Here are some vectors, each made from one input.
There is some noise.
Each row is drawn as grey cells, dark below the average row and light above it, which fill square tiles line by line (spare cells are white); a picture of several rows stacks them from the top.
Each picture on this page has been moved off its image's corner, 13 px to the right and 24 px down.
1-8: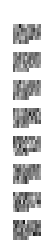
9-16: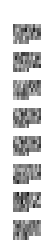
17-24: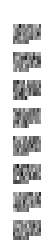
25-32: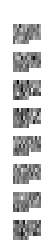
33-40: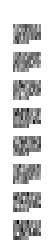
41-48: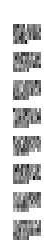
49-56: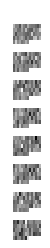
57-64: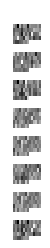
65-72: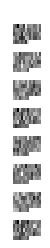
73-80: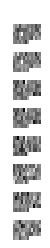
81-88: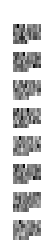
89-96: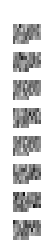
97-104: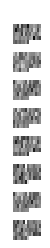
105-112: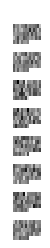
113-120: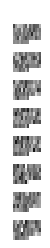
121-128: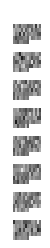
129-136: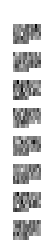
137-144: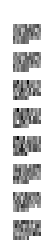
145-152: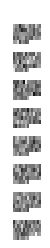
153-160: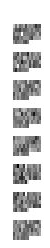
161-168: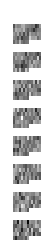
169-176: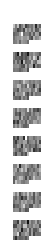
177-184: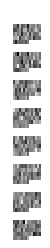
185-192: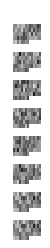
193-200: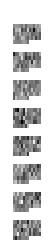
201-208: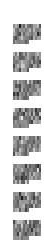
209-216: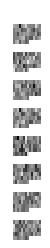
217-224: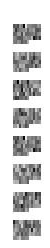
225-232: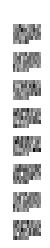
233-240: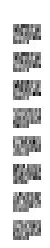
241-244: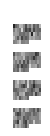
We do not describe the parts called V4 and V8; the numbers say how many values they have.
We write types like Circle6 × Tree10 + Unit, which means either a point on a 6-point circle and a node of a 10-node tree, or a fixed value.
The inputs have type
(Circle10 + V8) × V4 + List2(Circle6).
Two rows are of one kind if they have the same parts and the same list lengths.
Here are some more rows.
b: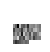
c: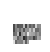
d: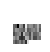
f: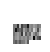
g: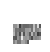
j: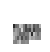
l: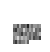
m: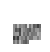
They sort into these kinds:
b, f, l
c
d
g, m
j

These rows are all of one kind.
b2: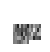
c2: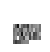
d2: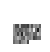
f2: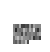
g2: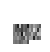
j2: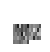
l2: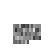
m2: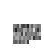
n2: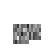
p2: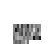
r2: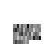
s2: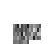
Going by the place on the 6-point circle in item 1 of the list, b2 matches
d2, g2, j2 and s2.
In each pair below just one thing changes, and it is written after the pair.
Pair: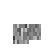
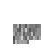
the place on the 10-point circle
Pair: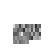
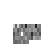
the place on the 10-point circle
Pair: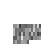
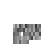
the value of V4
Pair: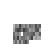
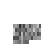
the value of V4
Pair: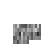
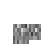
the value of V4
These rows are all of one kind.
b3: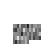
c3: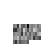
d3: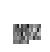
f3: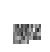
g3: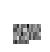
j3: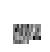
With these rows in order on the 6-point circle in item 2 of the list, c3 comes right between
d3 and g3.
